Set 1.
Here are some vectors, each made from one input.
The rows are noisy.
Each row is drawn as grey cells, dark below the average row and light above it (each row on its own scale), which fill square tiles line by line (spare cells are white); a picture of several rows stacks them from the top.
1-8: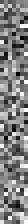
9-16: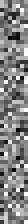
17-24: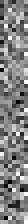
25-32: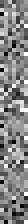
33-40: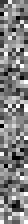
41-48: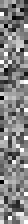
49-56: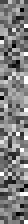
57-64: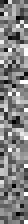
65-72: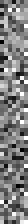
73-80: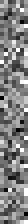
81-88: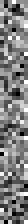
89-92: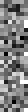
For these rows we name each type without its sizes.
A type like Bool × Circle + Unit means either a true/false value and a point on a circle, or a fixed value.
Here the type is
Circle.
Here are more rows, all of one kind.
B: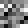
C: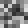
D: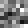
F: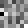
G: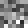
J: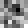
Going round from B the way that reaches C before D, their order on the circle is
B, C, J, G, F, D.
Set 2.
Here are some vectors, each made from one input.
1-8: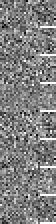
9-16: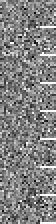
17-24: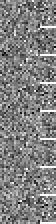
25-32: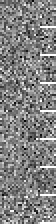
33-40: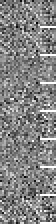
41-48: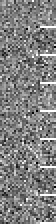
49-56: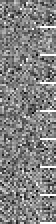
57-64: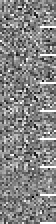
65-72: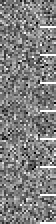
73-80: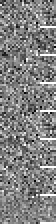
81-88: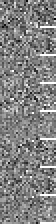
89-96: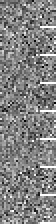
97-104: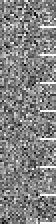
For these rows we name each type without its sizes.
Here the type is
Circle.
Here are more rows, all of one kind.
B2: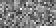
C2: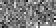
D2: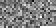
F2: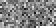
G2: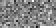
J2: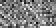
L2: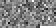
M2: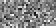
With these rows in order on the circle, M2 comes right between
F2 and G2.
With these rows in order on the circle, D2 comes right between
F2 and J2.
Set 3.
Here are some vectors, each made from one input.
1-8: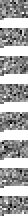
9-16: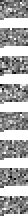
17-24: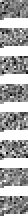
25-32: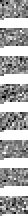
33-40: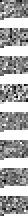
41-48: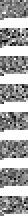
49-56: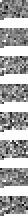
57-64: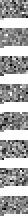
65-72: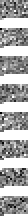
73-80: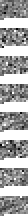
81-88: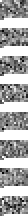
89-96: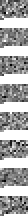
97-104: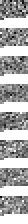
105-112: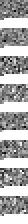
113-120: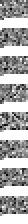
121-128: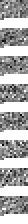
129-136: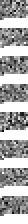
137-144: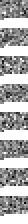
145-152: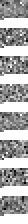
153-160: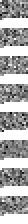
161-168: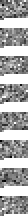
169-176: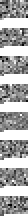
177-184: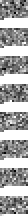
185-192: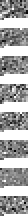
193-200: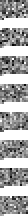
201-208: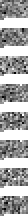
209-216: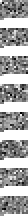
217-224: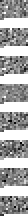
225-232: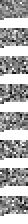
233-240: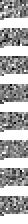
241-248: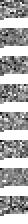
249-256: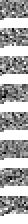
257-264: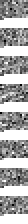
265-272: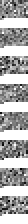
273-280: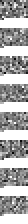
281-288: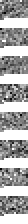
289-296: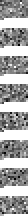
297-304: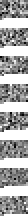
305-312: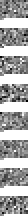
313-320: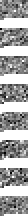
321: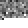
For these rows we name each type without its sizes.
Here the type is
Bool × Bool × Bool × Bool + Unit.
